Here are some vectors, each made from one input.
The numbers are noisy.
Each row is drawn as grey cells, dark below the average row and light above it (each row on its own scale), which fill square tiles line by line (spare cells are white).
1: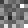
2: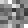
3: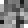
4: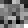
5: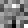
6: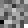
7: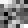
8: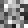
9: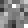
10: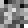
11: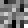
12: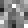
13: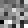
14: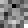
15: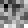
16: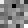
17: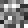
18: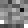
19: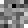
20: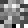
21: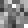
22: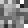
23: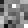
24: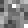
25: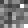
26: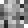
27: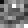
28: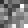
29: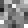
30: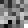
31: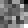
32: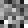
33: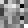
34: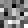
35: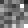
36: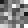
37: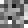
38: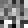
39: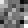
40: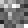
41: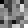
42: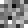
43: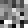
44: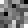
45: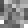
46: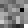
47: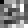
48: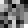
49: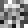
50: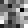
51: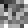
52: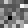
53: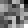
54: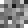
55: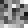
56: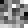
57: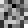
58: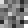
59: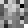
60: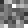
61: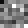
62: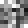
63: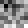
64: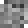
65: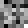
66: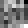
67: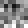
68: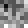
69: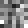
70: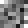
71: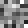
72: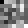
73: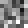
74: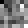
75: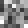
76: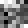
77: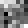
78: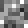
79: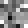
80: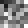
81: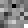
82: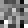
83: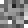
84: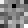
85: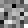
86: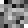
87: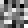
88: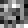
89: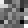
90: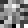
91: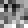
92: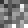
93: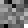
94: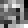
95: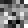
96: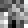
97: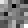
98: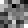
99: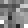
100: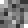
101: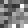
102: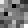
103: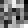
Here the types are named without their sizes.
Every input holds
a true/false value, together with either a fixed value, or a node of a tree.
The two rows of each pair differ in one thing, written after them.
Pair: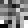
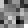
the node of the tree
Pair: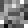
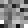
the true/false value
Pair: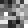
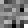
the node of the tree
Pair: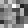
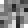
the true/false value
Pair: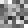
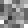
the node of the tree
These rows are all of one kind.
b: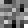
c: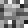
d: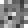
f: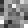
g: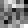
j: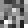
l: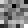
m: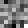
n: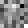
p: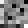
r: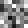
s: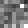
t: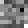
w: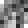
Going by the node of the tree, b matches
l, m, p and t.
